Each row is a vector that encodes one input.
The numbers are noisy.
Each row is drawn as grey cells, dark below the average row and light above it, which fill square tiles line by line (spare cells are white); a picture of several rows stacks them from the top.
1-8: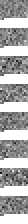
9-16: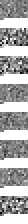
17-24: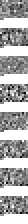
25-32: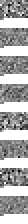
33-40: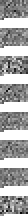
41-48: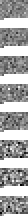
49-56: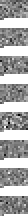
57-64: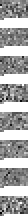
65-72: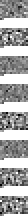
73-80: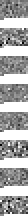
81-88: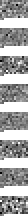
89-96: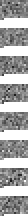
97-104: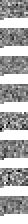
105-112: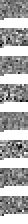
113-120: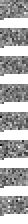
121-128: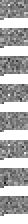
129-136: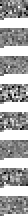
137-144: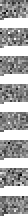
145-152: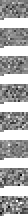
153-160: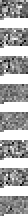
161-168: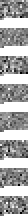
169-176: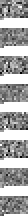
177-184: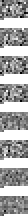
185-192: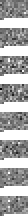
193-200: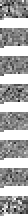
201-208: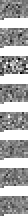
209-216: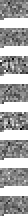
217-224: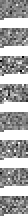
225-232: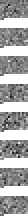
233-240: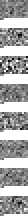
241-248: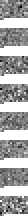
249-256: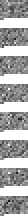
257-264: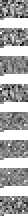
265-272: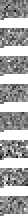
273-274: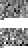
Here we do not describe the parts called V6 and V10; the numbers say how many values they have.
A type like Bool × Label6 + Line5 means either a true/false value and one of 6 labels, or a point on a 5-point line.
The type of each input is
Bool × (Line9 + V10) + V6.
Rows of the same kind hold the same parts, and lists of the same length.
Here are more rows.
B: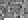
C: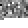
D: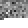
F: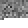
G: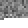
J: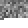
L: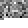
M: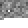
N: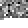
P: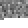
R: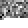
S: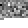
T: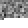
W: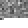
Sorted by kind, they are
B, C, F, G, P, T
D, J, M, S, W
L, N, R

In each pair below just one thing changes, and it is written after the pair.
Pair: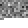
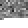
the value of V10
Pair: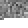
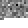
the true/false value
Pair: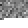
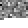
the true/false value
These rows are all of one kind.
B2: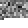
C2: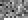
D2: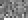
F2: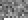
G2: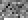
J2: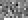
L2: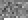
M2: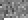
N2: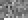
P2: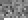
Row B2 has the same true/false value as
C2 and G2.
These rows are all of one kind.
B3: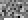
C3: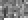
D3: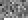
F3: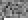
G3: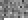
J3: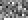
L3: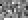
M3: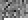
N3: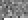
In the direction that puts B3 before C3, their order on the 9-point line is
B3, C3, G3, L3, N3, D3, F3, M3, J3.
